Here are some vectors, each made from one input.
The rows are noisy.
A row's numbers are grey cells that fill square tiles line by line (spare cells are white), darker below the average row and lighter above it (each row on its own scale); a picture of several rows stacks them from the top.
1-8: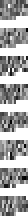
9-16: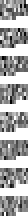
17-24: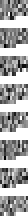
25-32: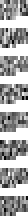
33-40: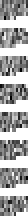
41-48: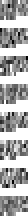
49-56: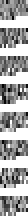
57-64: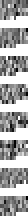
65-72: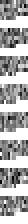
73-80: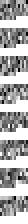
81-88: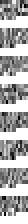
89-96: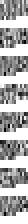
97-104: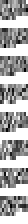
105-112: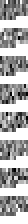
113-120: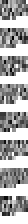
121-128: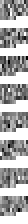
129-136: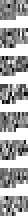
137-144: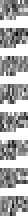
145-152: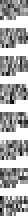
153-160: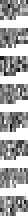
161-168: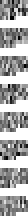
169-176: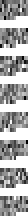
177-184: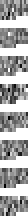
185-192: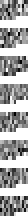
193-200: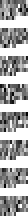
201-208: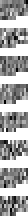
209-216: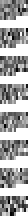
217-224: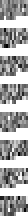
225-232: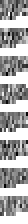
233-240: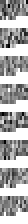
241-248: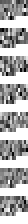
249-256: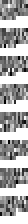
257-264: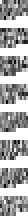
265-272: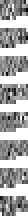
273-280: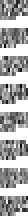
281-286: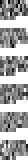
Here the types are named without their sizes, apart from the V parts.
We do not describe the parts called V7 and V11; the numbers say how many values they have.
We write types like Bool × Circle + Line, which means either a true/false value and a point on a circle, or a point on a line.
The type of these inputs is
(Bool × V7 + V11) × Circle.
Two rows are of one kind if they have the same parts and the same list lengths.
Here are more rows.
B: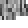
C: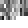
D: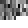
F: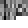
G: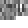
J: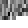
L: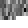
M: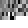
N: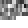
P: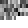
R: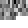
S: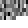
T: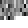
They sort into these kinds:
B, C, P, T
D, F, G, J, L, M, N, R, S

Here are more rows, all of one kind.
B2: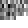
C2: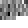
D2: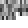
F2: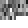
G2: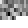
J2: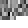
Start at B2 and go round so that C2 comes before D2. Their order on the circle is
B2, J2, F2, C2, G2, D2.
